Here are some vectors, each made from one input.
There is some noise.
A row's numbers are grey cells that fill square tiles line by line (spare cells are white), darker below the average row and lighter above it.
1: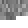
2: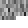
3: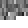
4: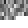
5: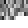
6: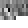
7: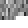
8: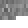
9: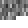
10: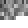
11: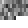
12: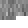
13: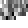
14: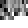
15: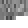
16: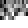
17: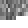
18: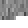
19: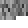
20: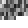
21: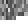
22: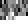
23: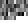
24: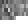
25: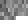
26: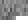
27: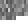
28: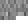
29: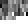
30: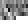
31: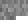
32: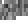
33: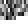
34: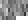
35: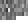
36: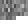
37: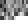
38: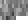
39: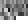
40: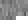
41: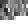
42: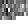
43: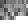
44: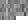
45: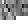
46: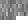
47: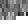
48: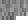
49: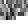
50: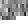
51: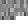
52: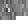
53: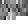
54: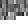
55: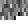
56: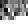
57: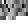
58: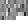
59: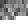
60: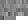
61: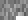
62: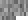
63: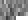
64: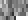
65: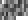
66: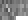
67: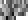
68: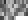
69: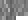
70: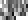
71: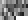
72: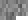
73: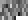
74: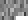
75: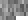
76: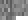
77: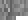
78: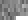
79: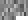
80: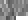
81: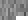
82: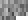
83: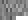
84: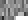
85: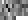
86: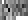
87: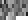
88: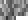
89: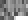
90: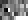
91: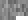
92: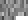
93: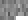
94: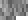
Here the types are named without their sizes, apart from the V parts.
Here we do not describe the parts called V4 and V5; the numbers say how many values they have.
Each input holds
either a point on each of two lines, or a true/false value, a value of V4 and a value of V5.
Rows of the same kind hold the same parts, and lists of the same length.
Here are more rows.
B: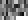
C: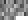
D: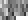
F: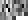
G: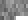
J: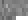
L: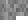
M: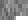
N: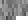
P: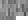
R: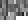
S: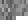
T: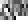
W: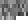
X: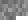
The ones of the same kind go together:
B, F, R, T, W
C, D, G, J, L, M, N, P, S, X

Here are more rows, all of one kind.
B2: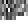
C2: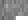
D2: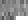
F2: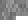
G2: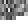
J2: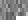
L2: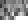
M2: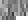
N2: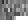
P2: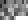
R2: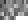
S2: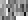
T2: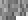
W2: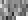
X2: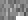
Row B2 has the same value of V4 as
G2, L2, S2 and X2.
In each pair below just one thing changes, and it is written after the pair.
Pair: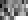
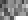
the value of V5
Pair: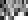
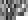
the value of V4
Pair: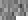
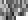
the value of V5
